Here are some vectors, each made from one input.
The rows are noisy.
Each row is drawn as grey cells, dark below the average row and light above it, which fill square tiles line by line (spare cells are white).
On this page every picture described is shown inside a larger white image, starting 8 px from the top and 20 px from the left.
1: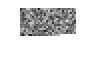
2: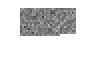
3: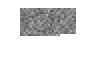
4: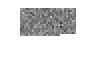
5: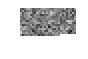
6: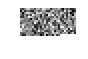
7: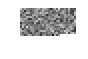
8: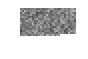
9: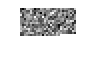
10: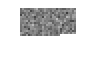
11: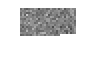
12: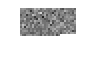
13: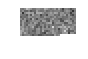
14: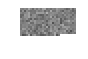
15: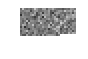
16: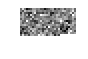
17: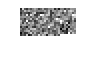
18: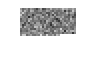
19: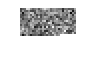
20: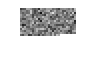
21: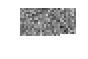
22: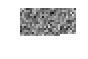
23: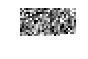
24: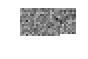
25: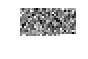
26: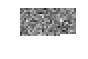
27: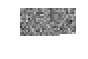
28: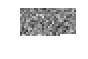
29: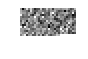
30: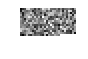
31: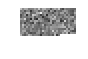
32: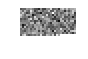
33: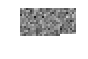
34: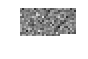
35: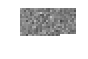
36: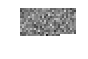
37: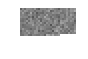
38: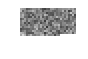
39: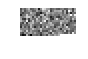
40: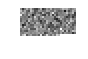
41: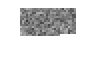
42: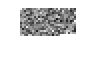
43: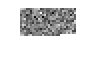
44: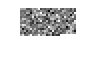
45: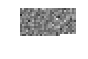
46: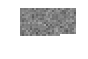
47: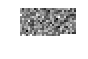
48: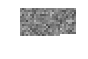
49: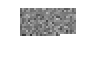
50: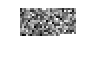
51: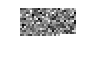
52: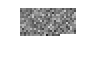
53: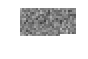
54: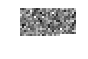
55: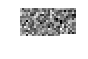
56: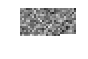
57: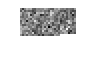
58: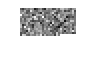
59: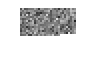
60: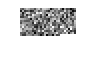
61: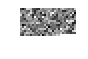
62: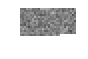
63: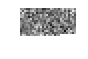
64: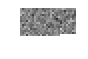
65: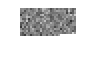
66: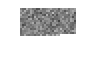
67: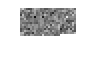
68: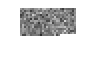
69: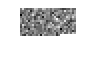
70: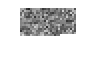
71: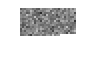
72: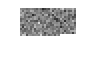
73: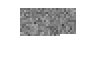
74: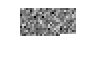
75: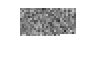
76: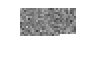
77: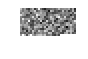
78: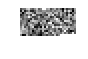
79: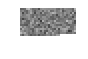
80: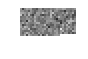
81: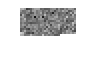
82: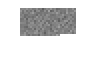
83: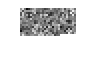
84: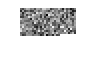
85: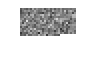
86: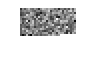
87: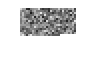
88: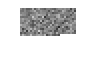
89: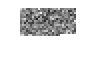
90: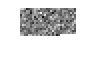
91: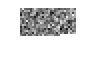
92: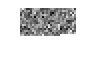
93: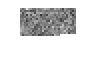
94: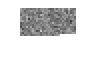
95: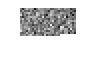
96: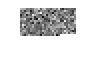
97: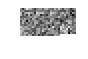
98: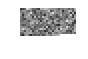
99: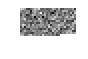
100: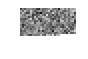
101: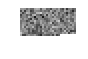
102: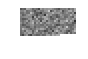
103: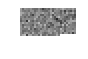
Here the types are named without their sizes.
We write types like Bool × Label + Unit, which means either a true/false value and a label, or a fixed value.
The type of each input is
Line + List(Circle).
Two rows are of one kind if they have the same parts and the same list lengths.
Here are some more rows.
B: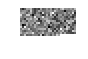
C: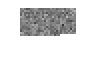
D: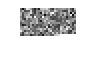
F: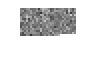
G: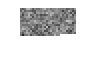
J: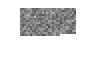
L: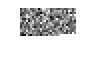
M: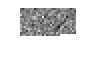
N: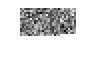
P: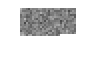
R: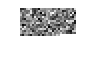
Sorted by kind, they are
B, G, J, R
C, N, P
D, F, L
M

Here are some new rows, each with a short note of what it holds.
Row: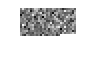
a list of two items
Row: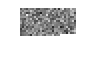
a list of one item
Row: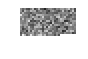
a point on a line
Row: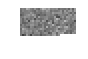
a list of two items
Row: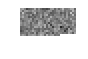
a list of one item
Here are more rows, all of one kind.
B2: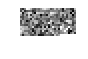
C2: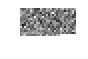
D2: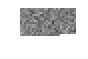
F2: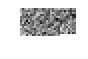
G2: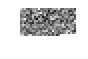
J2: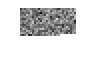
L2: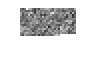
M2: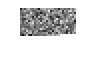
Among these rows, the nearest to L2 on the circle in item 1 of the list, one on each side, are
F2 and M2.
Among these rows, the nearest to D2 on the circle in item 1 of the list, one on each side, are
C2 and J2.
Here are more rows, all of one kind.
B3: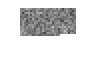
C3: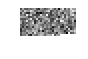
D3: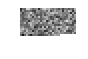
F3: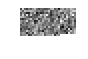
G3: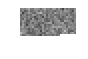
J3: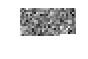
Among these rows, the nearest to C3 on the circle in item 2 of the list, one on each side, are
F3 and J3.
